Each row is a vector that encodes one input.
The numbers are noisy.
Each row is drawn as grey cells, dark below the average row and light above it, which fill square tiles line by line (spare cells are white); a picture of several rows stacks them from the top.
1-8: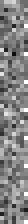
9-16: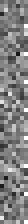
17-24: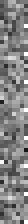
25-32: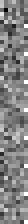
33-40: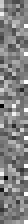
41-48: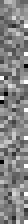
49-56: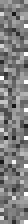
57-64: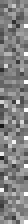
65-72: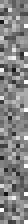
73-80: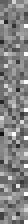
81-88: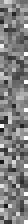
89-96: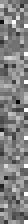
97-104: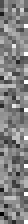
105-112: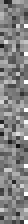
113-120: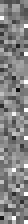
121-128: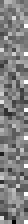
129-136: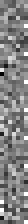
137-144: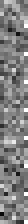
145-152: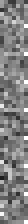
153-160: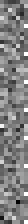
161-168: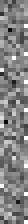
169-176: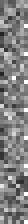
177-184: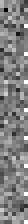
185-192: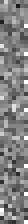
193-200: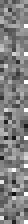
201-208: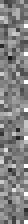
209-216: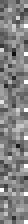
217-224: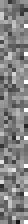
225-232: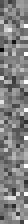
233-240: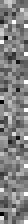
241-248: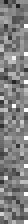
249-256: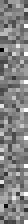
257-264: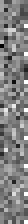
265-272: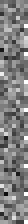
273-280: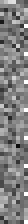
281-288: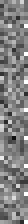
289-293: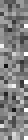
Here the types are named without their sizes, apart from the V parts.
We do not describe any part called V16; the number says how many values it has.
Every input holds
a point on a line and a value of V16, together with either a point on a circle, or a fixed value.
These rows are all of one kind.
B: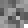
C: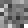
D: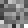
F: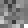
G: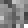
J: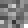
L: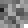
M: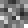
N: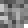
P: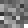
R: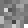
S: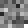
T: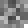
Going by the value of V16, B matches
L, M and T.
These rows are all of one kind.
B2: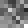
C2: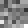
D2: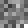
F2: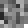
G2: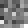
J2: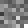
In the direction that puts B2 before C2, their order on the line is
B2, J2, D2, F2, G2, C2.
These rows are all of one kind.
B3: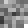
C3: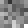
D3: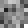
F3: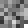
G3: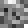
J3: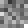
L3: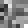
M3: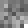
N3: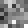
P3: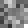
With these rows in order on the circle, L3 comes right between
B3 and G3.
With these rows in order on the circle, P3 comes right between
D3 and M3.
